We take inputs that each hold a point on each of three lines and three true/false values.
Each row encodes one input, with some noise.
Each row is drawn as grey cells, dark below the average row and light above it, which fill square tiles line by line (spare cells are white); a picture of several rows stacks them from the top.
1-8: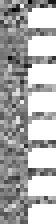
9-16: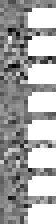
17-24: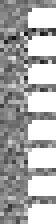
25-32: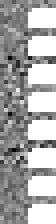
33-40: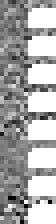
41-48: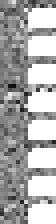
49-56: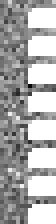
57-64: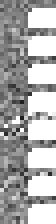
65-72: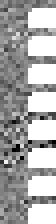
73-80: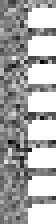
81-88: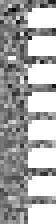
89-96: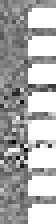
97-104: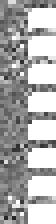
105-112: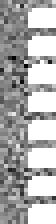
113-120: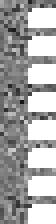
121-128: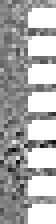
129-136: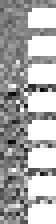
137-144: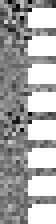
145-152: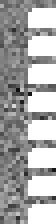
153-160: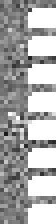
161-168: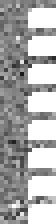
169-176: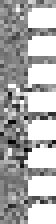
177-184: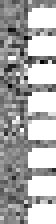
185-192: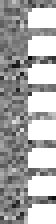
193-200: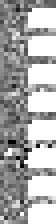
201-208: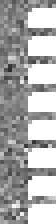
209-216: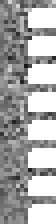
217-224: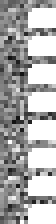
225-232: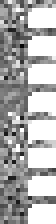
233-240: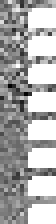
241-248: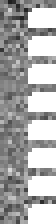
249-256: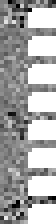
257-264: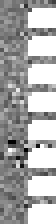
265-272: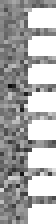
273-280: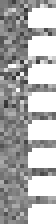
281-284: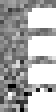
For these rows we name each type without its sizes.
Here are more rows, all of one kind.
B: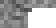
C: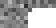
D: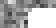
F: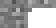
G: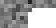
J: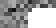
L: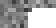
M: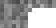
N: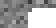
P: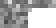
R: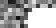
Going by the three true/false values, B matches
D, G, J and N.
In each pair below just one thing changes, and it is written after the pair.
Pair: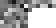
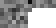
the place on one of the three lines
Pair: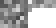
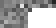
the place on one of the three lines
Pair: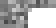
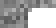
the place on one of the three lines
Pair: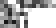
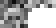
one of the three true/false values
